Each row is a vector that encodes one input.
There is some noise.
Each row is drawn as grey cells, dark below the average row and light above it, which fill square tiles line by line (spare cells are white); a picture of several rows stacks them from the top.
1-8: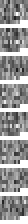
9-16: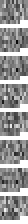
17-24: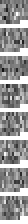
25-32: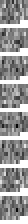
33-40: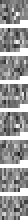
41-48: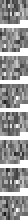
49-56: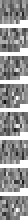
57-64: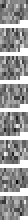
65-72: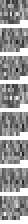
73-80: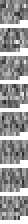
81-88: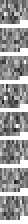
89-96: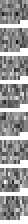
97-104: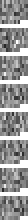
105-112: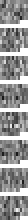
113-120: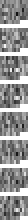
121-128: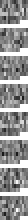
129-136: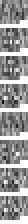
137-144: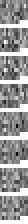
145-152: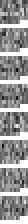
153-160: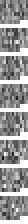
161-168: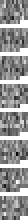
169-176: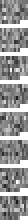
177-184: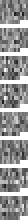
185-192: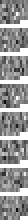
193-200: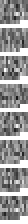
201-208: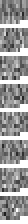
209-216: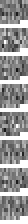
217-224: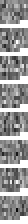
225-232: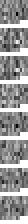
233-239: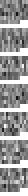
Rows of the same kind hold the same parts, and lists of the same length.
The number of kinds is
2.
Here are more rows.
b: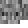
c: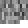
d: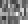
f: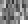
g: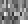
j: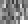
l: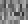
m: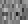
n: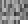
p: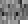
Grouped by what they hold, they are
b, c, l, m, n, p
d, f, g, j

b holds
three true/false values.
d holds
one of 6 labels.
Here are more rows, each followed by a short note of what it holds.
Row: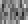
three true/false values
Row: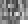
one of 6 labels
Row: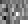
one of 6 labels
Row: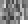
one of 6 labels
